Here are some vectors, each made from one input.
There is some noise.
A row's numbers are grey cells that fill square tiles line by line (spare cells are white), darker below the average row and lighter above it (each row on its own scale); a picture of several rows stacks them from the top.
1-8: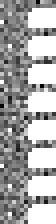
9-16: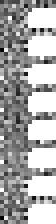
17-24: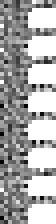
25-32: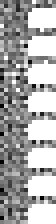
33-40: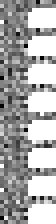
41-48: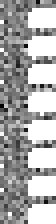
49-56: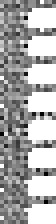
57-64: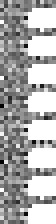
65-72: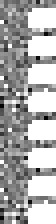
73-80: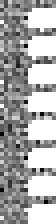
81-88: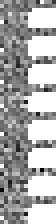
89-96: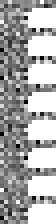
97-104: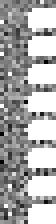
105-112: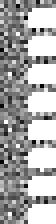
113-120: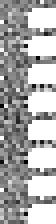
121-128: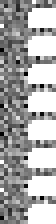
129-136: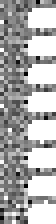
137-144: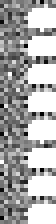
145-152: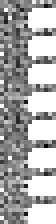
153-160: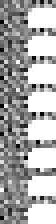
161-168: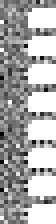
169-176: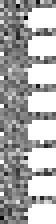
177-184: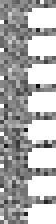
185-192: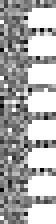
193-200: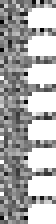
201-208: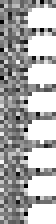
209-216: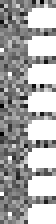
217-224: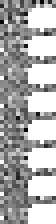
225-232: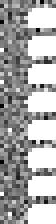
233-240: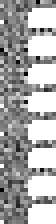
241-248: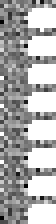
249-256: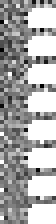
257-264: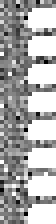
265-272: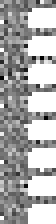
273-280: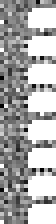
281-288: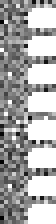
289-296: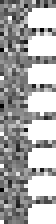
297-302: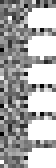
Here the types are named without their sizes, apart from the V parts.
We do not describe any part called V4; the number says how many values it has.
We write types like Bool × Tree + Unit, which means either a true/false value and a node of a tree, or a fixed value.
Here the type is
Bool × (Circle + V4) + Label × Label + Unit.
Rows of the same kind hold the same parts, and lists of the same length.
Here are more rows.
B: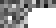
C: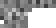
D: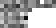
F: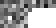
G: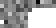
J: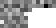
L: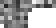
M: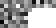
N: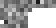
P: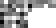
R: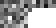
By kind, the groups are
B, F, L, R
C, D, G, J, N
M
P

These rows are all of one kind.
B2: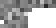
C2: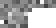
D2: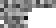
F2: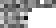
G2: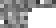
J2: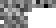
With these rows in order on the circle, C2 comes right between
B2 and G2.
